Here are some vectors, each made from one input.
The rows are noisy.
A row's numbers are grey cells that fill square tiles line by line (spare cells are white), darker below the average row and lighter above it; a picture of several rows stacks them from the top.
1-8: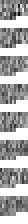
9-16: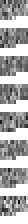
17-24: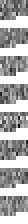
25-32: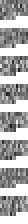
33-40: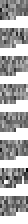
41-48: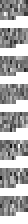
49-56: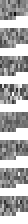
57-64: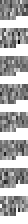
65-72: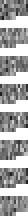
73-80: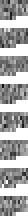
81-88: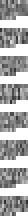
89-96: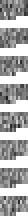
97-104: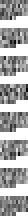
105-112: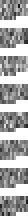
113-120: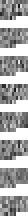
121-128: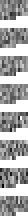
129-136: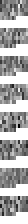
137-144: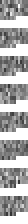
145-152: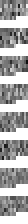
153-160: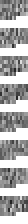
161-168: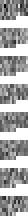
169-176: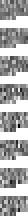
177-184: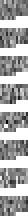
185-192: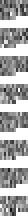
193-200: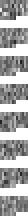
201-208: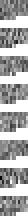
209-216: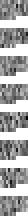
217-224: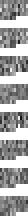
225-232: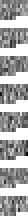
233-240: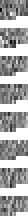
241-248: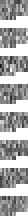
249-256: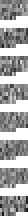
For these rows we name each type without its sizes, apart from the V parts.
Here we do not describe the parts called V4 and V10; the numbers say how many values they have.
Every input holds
either a point on a circle and a value of V4, or a fixed value, or a true/false value and a value of V10.
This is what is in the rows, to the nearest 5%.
About 40% of them hold a point on a circle and a value of V4. A few of them hold a fixed value. The rest hold a true/false value and a value of V10.
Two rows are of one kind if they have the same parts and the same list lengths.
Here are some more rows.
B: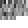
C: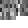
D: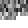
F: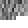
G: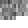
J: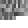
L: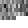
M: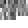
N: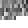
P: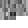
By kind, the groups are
B, F, G, J, M, P
C, L
D, N

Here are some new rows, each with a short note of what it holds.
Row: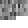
a point on a circle and a value of V4
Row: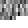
a point on a circle and a value of V4
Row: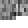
a point on a circle and a value of V4
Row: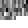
a fixed value
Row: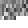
a fixed value
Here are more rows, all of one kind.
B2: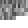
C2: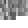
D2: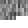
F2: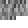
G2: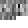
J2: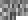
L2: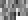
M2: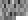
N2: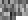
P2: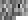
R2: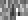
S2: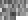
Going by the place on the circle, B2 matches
D2 and S2.
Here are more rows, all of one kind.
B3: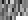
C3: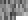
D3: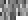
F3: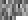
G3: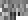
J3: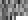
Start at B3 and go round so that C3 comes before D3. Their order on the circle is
B3, C3, F3, G3, J3, D3.
